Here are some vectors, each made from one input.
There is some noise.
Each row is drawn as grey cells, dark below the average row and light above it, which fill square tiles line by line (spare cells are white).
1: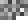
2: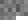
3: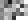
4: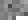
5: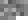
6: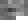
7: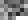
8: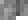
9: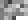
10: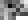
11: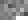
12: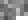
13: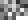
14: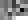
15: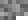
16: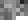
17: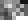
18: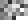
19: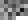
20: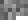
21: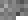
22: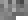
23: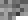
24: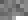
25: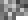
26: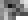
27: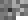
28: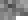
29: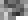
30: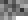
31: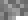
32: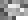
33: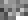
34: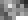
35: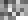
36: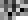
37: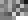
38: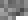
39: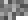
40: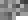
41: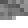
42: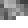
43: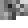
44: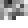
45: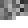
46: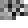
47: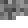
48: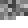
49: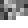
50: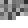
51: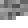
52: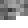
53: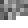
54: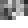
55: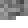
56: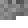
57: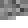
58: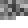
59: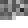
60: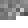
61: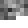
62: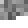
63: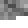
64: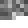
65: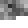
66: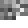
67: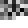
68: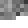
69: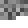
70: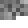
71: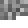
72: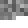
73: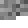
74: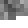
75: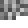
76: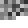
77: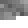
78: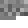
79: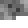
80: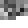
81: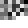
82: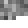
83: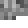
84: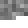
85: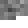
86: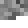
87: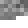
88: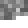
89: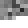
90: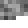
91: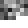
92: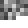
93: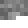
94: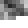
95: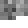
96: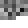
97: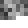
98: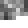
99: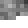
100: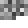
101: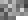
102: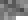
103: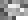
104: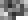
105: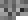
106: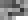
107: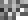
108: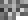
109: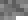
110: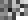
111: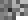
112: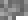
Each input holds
a list of up to two items, each either a point on a 4-point line, or a point on a 5-point line.
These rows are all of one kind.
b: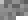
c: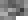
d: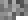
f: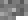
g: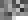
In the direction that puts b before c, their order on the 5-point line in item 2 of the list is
d, b, c, f, g.
